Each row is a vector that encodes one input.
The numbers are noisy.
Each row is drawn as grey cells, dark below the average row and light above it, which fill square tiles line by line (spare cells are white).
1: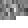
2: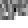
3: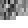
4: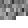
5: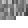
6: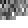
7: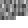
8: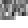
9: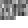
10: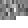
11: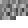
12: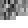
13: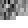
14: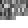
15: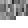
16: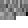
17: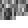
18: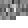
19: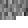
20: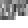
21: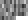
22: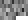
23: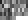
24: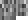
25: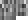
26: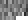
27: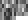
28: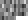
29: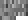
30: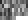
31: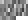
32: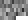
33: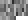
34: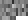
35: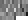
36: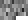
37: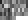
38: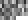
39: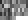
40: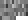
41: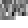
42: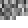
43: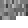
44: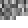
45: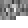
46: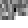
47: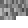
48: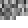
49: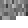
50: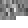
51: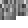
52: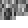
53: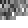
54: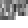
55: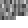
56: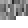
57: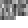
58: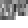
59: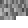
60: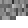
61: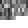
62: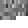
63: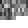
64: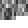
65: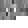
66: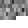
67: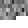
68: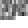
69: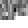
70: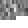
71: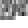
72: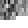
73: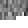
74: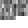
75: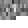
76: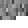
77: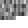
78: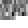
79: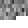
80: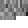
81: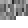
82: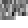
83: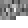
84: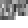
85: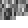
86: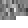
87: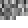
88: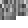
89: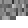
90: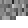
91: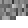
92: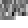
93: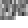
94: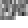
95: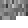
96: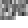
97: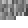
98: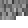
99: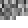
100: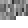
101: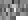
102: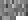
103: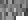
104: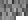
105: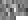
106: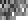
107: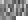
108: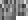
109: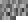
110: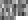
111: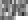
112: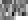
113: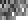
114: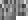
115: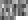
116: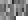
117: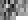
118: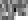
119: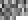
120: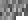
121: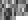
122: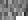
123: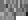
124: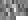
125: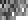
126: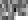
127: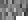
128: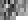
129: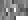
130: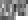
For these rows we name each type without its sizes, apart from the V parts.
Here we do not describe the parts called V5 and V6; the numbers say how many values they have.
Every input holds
either a point on a line and a value of V6, or a node of a tree, or a value of V5.
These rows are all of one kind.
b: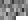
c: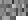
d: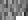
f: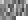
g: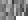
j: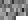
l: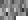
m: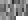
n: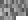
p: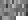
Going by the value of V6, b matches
j, l and n.
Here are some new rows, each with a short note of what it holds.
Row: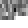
a node of a tree
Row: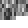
a value of V5
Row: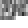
a node of a tree
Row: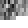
a value of V5
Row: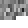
a point on a line and a value of V6
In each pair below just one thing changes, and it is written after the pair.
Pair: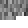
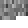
the value of V6
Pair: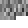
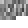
the value of V6
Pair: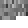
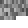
the value of V6
